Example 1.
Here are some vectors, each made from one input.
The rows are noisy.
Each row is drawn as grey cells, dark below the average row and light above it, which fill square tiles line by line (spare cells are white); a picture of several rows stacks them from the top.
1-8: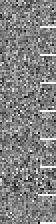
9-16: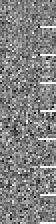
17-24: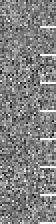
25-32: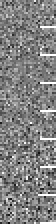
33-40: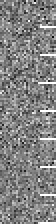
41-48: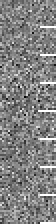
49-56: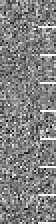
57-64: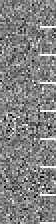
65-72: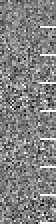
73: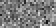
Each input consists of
one of 8 labels and a point on a 7-point line.
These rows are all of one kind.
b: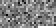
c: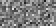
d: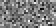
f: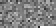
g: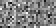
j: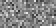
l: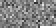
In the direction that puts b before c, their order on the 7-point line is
d, b, c, f, l, j, g.
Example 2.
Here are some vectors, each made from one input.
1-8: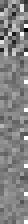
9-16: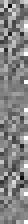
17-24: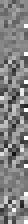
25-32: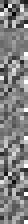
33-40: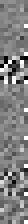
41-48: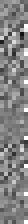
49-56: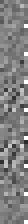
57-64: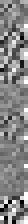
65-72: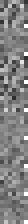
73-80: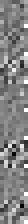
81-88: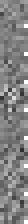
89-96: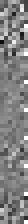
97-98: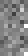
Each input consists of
a point on an 11-point circle and a point on a 10-point line.
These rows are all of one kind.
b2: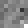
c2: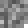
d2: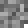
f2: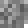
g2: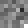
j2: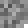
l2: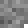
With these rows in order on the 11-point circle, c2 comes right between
g2 and l2.
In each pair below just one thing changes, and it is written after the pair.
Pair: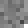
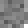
the place on the 11-point circle
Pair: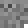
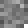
the place on the 10-point line
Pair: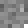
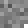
the place on the 11-point circle
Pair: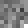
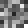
the place on the 11-point circle
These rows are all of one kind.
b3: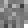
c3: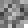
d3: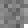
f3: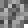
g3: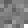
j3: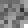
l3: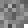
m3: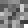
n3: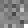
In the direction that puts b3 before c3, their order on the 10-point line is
m3, n3, l3, d3, b3, f3, g3, c3, j3.
